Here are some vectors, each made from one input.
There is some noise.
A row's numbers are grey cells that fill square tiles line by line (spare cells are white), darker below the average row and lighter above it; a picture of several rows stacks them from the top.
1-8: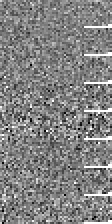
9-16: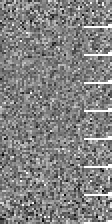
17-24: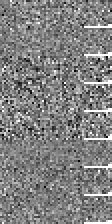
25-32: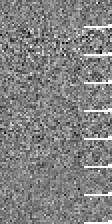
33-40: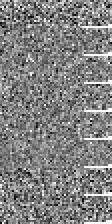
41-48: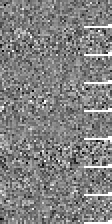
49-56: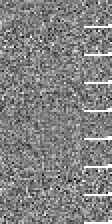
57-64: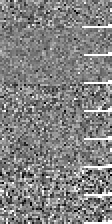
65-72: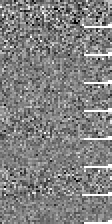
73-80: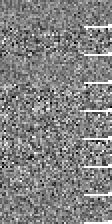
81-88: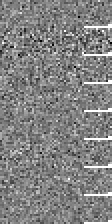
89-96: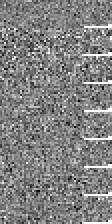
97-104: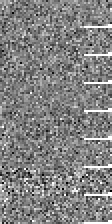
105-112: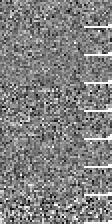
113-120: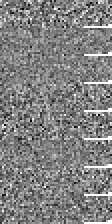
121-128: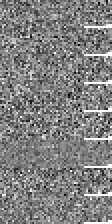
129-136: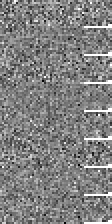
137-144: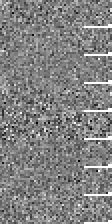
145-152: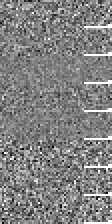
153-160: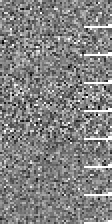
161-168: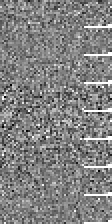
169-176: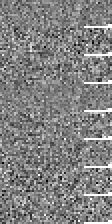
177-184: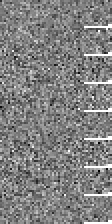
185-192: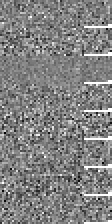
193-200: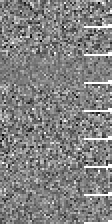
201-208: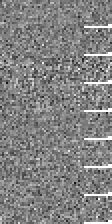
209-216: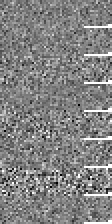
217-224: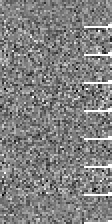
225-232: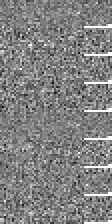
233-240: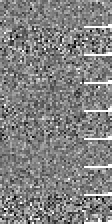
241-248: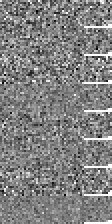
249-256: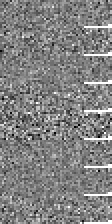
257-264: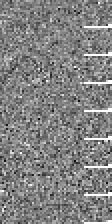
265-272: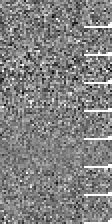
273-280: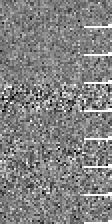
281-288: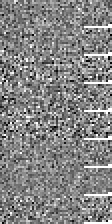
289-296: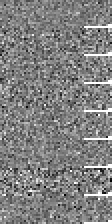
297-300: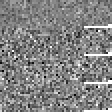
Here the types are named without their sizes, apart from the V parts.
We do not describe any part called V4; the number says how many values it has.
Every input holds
a node of a tree, together with either a fixed value, or a node of each of two trees, or four true/false values and a value of V4.
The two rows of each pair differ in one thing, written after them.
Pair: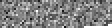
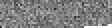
the value of V4
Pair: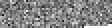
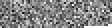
the value of V4
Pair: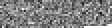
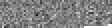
one of the four true/false values
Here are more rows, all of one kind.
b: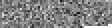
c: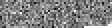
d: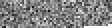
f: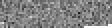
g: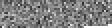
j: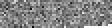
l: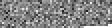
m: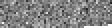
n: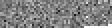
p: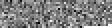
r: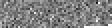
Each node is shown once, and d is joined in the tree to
g, j, l and m.
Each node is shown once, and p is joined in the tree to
g and r.
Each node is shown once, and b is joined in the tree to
f.
